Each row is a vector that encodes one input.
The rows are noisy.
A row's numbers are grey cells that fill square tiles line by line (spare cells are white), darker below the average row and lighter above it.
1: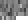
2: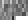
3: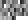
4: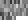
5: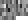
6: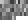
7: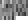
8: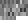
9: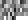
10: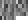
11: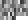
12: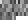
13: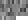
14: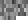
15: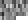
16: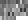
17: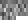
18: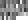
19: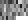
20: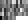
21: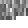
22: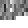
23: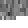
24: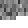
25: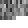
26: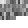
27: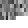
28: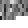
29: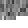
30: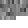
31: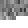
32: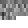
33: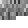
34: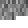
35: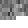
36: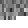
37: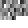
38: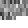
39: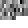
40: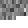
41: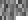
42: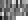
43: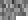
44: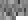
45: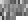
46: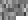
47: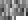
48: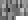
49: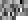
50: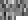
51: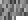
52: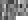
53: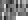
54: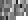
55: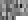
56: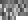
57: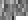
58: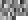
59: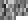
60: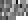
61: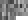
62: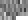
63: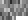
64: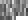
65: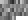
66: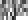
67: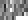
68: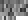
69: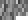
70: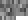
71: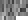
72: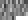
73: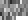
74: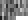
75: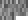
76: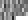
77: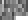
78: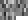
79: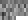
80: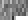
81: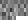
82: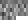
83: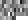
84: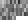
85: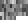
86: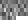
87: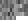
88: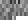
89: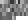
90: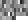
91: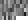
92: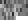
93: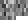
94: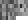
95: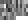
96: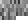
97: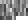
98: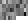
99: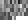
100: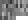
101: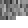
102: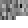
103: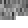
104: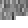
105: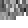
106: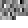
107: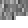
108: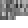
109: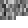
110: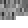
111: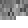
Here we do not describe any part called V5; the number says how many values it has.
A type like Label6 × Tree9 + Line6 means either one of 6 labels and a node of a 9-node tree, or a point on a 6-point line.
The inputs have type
Line3 × Line3 + List3(Line4) × V5.
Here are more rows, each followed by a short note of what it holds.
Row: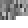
a value of V5, together with a list of three items
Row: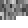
a value of V5, together with the empty list
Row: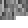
a value of V5, together with a list of one item
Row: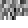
a point on each of two 3-point lines
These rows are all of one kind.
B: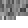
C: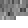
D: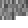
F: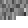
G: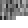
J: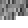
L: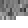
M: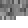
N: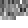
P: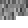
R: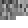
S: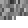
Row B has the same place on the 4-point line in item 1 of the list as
F and J.
